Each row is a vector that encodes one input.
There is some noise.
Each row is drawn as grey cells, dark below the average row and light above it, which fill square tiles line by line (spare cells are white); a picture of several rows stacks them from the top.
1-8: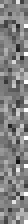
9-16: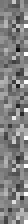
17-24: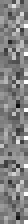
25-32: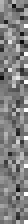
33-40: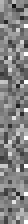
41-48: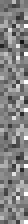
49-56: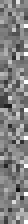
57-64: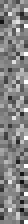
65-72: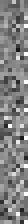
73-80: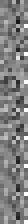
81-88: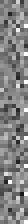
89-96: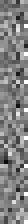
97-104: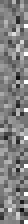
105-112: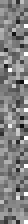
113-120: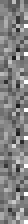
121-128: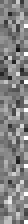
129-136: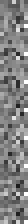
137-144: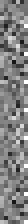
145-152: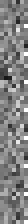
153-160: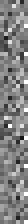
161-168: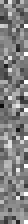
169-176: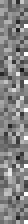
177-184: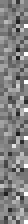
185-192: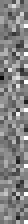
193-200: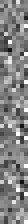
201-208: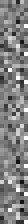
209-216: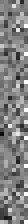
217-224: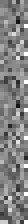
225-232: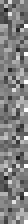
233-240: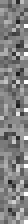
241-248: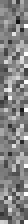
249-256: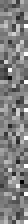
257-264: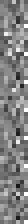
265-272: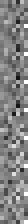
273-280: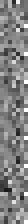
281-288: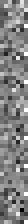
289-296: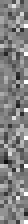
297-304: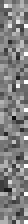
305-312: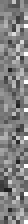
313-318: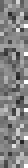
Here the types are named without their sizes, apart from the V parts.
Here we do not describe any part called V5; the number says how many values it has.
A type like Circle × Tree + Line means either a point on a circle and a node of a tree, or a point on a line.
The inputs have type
Line + List(Circle) + V5 × V5.
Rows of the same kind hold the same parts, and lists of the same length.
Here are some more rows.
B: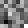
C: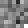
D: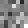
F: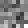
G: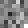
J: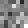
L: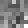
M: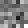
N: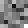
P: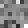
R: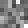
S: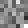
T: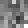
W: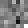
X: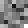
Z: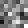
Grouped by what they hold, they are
B, Z
C, F, L, M, T, W
D, G, J, P
N, X
R, S

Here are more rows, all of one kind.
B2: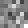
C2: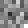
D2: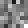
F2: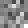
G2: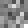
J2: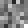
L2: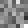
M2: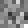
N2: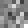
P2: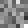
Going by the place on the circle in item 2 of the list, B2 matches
L2, M2, N2 and P2.
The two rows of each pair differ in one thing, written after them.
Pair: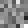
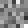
the place on the circle in item 2 of the list
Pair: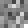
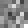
the place on the circle in item 2 of the list
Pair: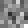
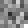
the place on the circle in item 2 of the list
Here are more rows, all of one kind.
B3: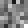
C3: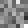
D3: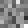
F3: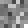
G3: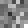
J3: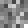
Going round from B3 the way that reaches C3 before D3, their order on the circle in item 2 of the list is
B3, J3, C3, D3, G3, F3.
